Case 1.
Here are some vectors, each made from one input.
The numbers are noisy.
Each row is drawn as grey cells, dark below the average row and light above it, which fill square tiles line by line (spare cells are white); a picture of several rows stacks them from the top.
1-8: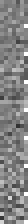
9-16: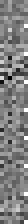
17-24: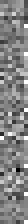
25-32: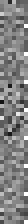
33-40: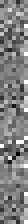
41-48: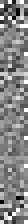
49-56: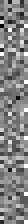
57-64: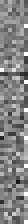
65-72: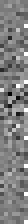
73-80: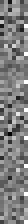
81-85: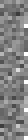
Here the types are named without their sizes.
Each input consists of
a point on a circle.
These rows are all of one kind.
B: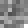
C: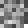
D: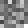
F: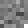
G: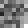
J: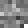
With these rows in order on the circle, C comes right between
D and F.
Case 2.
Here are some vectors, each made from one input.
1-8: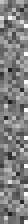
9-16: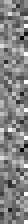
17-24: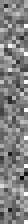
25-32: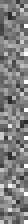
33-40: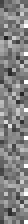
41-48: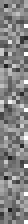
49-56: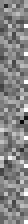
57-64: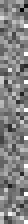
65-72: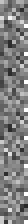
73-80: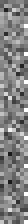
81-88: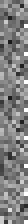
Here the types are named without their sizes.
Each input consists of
a point on a circle.
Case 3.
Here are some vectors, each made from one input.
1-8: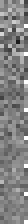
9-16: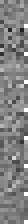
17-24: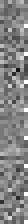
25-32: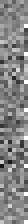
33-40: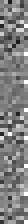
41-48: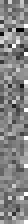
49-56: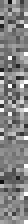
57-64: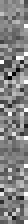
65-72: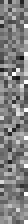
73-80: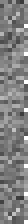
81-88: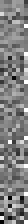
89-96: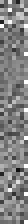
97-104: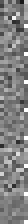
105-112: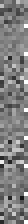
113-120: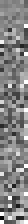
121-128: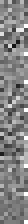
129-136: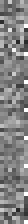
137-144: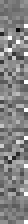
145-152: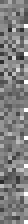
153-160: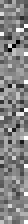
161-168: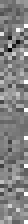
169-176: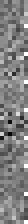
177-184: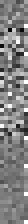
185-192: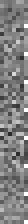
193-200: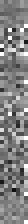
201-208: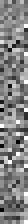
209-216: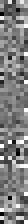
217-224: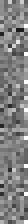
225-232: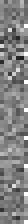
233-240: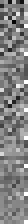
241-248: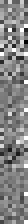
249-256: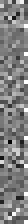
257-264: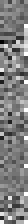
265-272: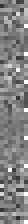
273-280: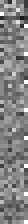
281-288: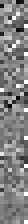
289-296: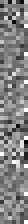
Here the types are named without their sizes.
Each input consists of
a point on a line.
